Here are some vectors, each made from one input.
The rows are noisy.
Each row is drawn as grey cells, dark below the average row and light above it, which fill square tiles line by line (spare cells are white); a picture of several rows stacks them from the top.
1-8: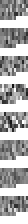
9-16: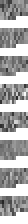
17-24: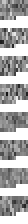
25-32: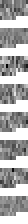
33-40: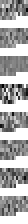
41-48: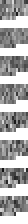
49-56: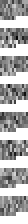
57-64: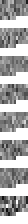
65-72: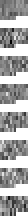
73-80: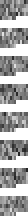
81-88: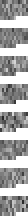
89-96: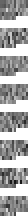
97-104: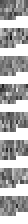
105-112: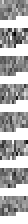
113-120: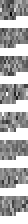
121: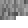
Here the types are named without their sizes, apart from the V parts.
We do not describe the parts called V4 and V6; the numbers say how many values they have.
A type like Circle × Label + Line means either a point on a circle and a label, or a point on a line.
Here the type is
(Bool × Bool × Bool + V4) × V6 + Line.
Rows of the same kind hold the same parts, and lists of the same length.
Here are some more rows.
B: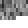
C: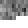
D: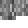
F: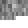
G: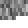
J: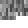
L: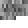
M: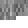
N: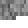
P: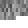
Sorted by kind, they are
B, D, F, P
C, G, J, L
M, N

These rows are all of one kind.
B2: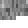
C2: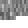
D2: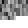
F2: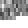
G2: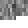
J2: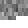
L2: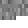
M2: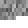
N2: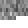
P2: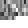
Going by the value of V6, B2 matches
F2 and G2.
